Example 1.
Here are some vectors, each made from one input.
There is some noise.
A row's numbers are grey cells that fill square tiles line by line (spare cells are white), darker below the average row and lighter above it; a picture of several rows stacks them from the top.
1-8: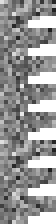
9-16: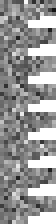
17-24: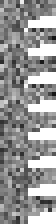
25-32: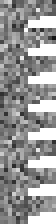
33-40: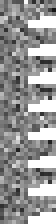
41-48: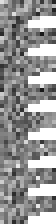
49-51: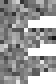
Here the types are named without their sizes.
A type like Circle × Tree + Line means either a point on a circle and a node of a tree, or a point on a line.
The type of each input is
Circle.
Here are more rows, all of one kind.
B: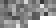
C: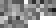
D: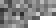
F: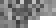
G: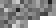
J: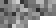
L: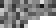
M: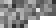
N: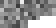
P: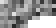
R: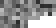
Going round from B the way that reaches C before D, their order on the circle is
B, C, P, M, L, R, N, F, D, J, G.
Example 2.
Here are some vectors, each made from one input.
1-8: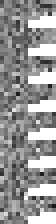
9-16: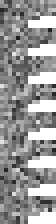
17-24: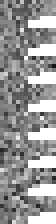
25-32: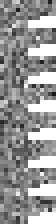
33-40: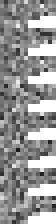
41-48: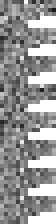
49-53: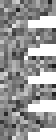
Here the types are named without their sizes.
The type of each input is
Circle.
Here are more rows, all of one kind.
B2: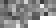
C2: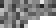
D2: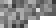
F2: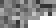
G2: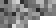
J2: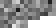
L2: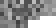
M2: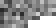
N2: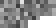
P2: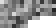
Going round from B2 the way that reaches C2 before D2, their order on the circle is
B2, J2, G2, M2, L2, N2, F2, C2, D2, P2.
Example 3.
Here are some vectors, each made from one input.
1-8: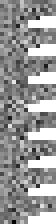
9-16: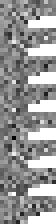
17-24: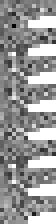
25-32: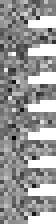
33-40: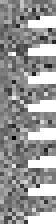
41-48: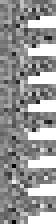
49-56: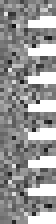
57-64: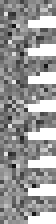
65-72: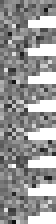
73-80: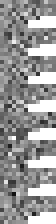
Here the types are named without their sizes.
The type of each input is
Circle.
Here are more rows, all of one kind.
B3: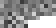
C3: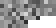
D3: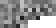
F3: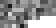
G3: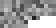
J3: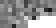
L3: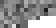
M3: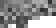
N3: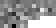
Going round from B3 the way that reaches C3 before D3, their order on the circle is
B3, N3, J3, G3, C3, D3, L3, M3, F3.
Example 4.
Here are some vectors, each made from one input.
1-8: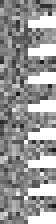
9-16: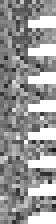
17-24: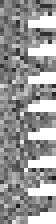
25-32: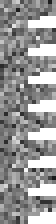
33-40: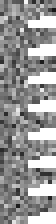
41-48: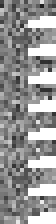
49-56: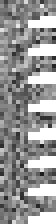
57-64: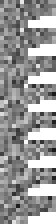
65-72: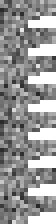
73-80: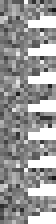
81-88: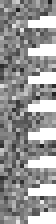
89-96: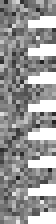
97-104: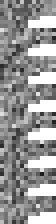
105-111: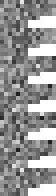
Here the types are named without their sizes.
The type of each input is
Circle.
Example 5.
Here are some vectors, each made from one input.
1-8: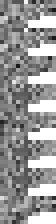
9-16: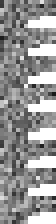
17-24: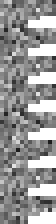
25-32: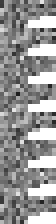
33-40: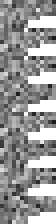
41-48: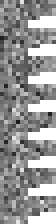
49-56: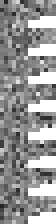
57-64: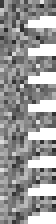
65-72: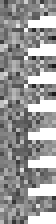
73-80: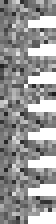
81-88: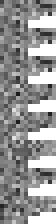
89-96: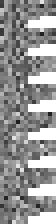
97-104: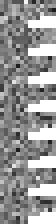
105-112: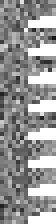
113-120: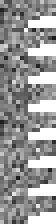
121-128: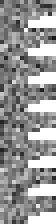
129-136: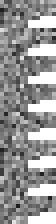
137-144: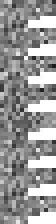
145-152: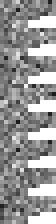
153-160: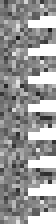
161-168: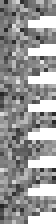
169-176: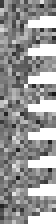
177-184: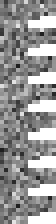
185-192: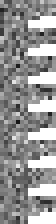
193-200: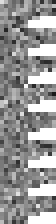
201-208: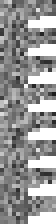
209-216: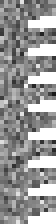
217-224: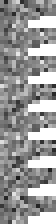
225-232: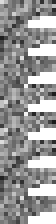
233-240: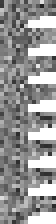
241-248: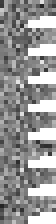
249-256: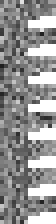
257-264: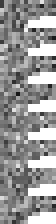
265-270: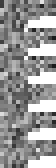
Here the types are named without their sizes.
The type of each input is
Circle.
